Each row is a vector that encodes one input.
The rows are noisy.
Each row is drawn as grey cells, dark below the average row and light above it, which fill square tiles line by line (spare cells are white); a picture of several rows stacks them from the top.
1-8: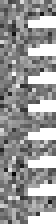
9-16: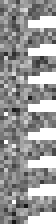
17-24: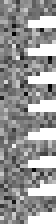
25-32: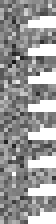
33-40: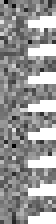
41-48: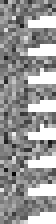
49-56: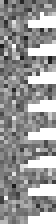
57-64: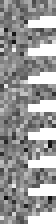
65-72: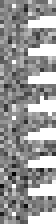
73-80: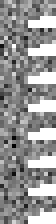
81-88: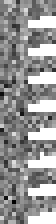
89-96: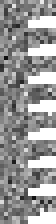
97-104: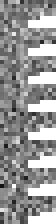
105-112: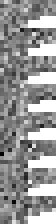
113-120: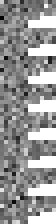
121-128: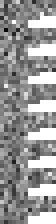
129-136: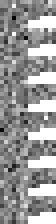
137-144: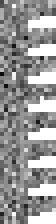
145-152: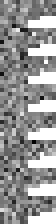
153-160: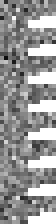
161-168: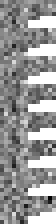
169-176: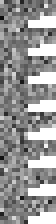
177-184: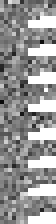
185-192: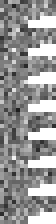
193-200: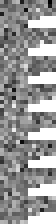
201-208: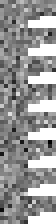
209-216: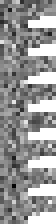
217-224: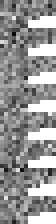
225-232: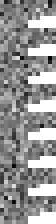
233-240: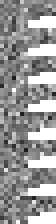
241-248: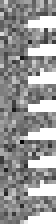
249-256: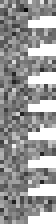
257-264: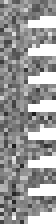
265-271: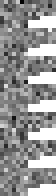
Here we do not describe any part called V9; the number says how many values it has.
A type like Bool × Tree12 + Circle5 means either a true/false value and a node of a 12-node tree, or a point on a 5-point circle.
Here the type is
Bool × Bool × Bool × V9 + Line7 × (Tree10 + Tree11).
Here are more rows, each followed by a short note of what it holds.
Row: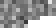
a point on a 7-point line and a node of an 11-node tree
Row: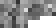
a point on a 7-point line and a node of a 10-node tree
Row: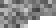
a point on a 7-point line and a node of a 10-node tree
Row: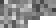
a point on a 7-point line and a node of a 10-node tree
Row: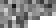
three true/false values and a value of V9
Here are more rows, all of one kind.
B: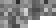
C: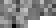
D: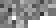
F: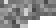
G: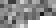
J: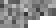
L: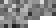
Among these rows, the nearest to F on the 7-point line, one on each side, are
B and G.
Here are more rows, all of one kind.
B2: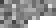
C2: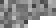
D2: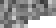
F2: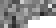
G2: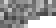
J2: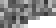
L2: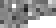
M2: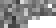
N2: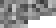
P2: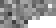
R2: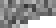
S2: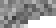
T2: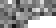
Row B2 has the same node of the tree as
F2, M2 and P2.
